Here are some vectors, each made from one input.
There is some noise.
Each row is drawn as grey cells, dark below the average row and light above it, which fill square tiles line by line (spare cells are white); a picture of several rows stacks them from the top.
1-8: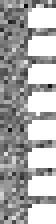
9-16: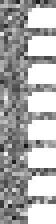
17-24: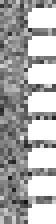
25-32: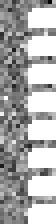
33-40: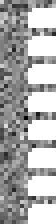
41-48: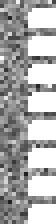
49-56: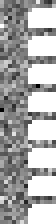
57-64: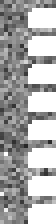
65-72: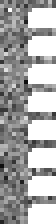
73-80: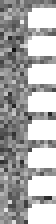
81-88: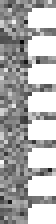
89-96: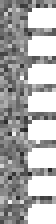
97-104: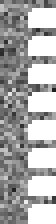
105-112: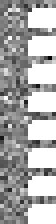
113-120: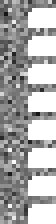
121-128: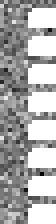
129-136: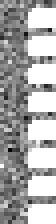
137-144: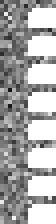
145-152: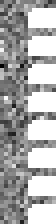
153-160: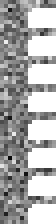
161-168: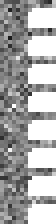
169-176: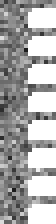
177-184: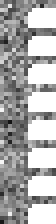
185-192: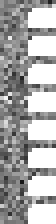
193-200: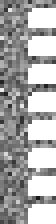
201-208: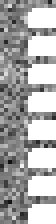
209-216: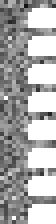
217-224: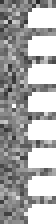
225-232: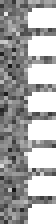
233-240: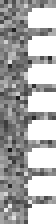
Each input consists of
a point on an 8-point circle, a node of each of two 9-node trees and a true/false value, together with either a fixed value, or a node of a 9-node tree.
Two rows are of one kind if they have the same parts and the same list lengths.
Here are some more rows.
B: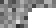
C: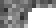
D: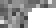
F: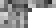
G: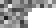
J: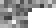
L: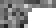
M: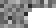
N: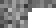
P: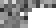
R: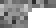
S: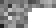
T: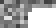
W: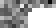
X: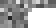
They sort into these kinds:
B, C, D, L, N, P, R, S, T, W
F, G, J, M, X

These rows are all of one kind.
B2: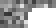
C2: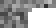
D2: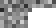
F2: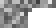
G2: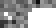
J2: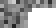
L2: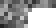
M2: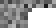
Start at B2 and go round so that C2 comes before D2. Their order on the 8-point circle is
B2, M2, G2, J2, C2, D2, L2, F2.
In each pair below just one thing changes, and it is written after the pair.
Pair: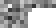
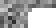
the node of one of the two trees
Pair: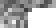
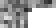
the true/false value
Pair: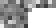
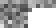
the true/false value
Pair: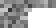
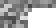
the node of one of the two trees
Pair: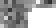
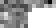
the node of one of the two trees
